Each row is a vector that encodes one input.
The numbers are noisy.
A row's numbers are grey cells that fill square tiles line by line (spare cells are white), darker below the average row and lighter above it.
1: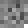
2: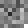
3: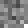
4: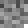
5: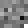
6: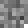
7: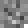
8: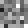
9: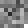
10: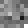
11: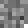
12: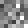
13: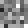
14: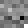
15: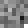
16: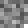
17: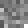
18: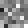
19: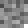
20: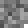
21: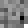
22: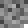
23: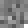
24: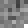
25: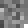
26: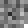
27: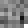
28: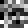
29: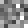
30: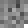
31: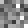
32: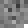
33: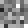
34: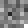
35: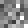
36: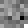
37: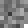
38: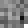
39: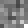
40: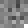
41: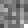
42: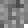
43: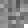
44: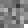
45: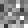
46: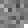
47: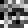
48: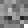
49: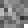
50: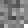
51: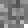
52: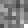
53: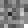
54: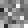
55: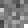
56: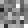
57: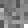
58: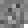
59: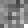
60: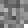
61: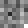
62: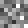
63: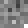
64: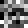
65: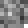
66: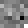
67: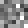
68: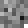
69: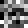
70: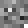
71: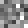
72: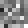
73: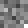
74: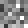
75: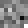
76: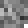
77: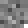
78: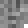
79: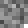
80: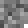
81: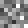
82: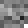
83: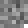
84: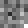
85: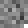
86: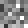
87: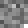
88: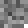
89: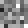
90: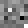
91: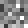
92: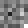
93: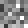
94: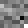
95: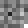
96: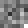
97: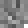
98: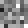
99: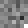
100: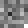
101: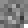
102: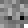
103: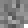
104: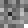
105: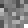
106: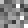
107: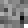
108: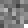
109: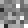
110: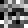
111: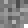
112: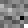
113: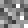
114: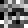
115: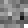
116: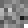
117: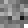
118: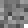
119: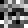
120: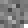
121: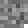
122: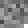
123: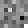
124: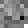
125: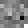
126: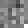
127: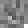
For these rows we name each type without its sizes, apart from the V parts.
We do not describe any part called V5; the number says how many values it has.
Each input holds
a list of items, each a true/false value and a value of V5.
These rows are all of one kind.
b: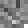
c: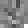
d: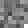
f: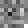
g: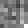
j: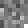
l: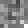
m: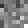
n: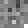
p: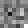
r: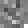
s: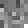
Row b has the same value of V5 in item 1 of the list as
c, f, p and r.
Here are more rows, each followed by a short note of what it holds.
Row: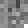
a list of three items
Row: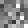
a list of one item
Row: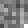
a list of three items
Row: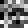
the empty list
